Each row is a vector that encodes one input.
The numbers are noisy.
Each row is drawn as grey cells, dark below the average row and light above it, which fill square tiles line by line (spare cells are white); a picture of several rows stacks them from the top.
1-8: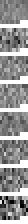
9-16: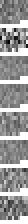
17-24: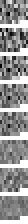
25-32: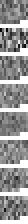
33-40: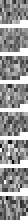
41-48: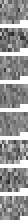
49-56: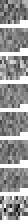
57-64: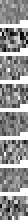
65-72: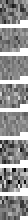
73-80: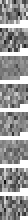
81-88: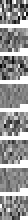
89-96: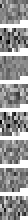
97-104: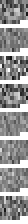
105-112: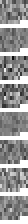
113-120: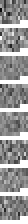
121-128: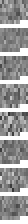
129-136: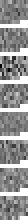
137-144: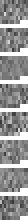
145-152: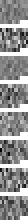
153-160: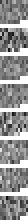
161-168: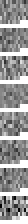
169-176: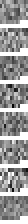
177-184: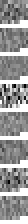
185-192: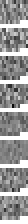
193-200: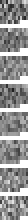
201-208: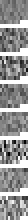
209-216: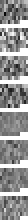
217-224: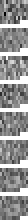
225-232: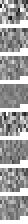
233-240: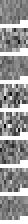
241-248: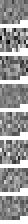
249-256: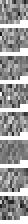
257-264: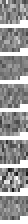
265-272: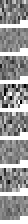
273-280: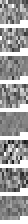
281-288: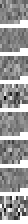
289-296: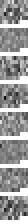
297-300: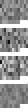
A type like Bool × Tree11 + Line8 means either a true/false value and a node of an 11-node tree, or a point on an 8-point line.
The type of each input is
Circle9 × Tree19 + Tree16.
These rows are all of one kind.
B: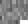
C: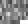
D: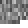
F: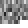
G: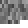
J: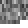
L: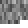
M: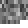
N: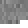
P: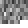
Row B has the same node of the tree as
C, G, L and N.
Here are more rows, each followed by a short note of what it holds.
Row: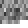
a node of a 16-node tree
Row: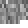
a point on a 9-point circle and a node of a 19-node tree
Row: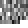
a node of a 16-node tree
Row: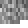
a point on a 9-point circle and a node of a 19-node tree
